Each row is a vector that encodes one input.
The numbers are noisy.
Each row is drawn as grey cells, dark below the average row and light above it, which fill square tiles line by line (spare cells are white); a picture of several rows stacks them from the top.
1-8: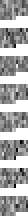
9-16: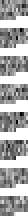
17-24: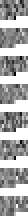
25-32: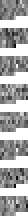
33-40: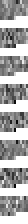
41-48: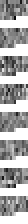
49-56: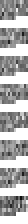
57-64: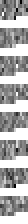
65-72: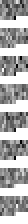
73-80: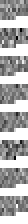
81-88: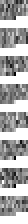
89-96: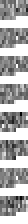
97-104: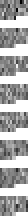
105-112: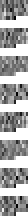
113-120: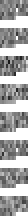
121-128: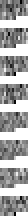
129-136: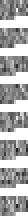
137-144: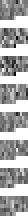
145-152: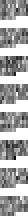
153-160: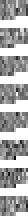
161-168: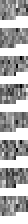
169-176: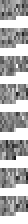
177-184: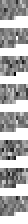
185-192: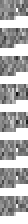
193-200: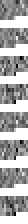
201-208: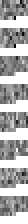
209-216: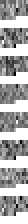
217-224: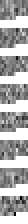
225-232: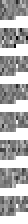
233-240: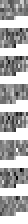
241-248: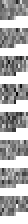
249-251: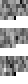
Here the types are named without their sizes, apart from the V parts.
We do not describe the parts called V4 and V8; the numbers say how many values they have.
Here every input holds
a value of V8, together with either a point on a line and a true/false value, or a value of V4.
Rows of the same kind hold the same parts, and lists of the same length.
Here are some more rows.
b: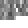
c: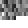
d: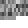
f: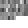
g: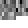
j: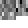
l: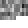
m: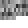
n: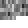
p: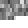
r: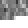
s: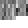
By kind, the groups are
b, d, f, l, m, n, p, r, s
c, g, j

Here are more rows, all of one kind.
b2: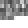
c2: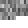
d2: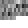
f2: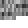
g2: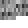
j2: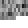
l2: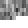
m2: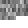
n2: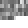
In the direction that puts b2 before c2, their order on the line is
b2, d2, g2, j2, n2, c2, l2, m2, f2.
